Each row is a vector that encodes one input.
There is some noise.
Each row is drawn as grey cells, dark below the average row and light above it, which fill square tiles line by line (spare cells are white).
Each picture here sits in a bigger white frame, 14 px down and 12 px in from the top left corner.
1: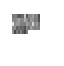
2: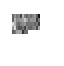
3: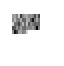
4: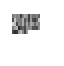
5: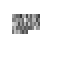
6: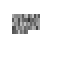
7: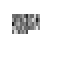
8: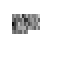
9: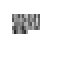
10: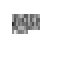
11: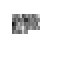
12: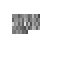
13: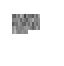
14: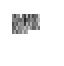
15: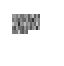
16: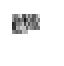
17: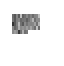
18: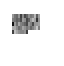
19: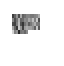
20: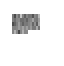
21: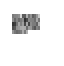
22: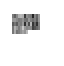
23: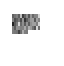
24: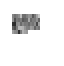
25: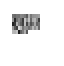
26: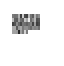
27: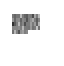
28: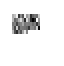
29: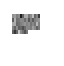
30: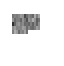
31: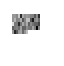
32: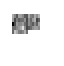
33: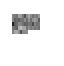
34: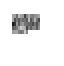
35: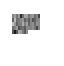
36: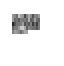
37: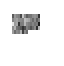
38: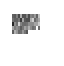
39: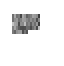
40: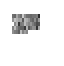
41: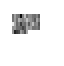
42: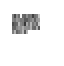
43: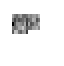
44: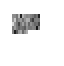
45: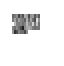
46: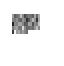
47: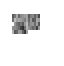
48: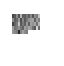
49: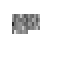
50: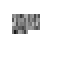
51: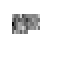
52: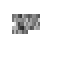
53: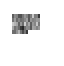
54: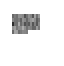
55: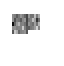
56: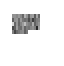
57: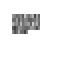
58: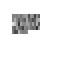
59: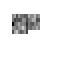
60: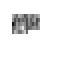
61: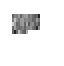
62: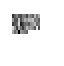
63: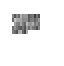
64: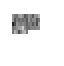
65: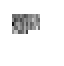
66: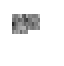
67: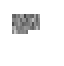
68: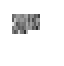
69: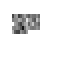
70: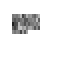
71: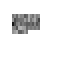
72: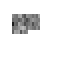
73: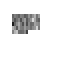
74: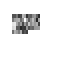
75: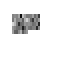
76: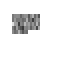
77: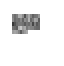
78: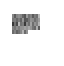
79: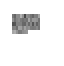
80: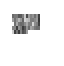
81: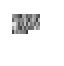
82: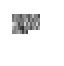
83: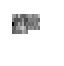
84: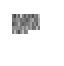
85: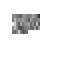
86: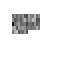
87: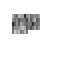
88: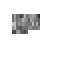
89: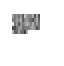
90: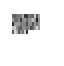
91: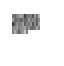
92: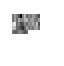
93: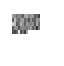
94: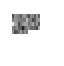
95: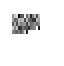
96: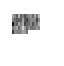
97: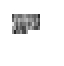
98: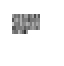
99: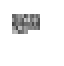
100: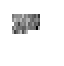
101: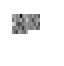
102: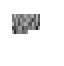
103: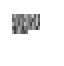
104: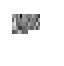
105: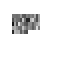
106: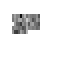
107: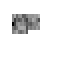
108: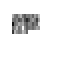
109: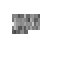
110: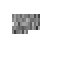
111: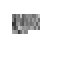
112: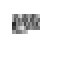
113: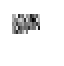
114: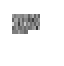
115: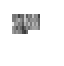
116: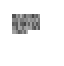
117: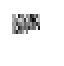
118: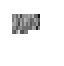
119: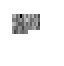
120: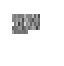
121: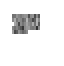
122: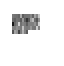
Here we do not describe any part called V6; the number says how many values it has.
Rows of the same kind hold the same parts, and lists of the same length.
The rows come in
3 kinds.
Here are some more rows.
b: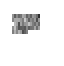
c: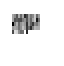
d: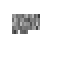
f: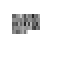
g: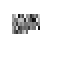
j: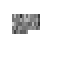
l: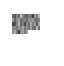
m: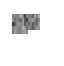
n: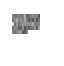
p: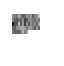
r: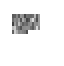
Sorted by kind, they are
b, d, j, n
c, f, l, m, p, r
g

